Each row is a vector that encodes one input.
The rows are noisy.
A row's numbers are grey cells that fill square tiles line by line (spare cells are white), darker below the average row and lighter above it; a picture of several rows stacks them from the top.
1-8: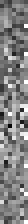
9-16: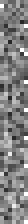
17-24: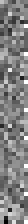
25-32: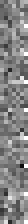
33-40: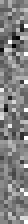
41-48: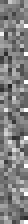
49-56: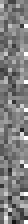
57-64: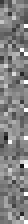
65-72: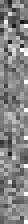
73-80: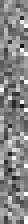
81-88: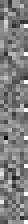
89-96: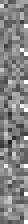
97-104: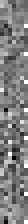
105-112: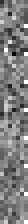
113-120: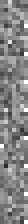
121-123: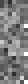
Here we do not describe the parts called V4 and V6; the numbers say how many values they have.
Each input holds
a value of V4 and a value of V6, together with a list of up to two points on a 5-point line.
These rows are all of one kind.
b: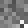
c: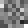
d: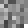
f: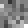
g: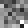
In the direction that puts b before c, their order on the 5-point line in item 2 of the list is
b, c, f, d, g.
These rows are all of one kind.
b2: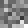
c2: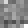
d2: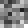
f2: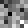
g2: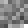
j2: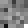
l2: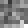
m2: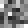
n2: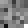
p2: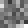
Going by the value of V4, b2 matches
c2, d2, l2 and m2.
